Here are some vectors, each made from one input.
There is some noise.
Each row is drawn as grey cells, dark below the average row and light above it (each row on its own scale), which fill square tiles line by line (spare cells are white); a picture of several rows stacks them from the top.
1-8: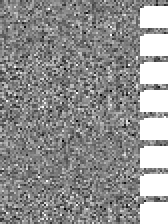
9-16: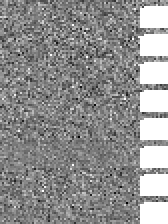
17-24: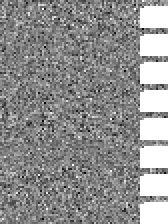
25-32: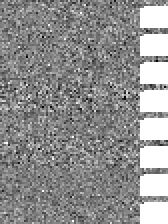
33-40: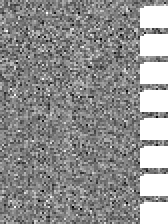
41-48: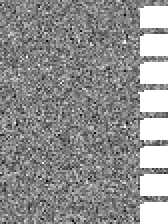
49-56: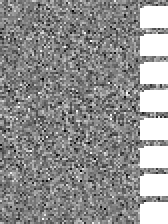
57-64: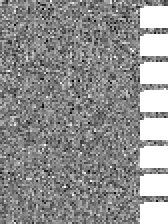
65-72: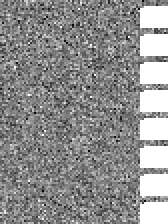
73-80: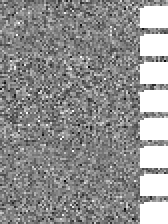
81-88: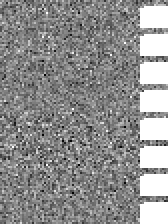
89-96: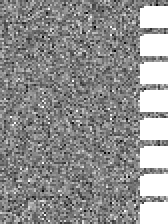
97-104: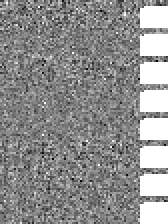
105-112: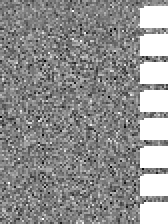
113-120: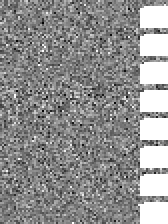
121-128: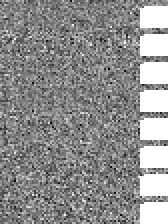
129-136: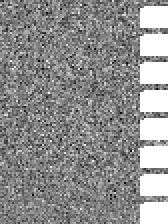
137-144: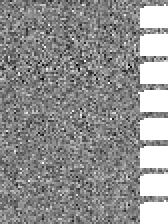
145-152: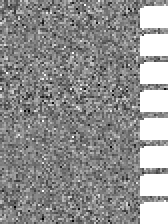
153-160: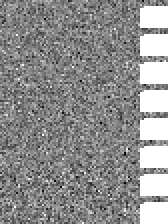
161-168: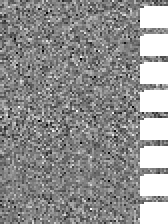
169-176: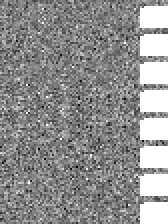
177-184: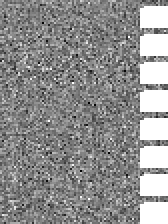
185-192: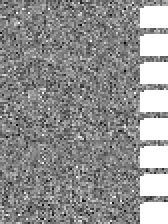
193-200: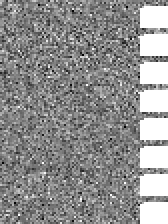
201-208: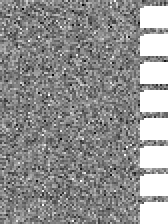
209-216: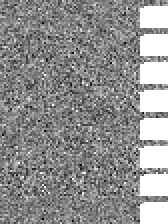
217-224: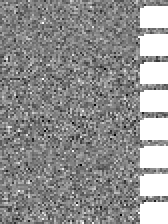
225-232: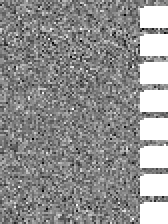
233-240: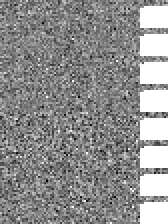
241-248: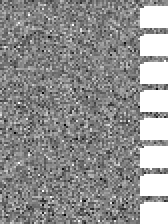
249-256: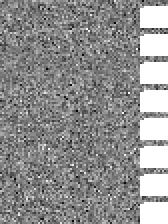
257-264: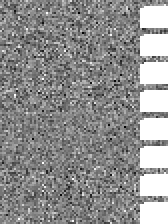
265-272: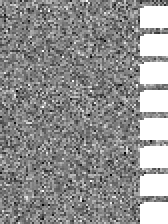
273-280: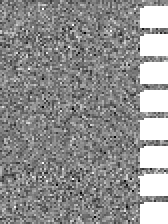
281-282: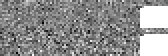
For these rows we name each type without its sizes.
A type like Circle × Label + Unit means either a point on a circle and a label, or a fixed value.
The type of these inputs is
(Label + Line) × Line.
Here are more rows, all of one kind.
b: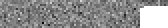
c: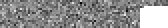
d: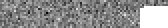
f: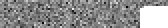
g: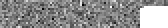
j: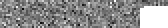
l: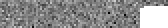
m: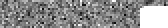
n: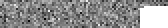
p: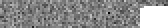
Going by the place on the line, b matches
j, l and m.
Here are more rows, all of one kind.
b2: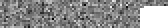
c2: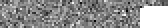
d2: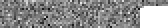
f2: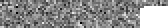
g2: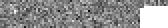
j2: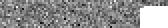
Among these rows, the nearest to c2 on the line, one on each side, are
f2 and g2.
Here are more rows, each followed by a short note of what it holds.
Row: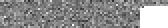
a point on each of two lines
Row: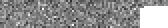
a point on each of two lines
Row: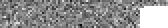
a point on each of two lines
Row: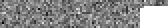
a label and a point on a line
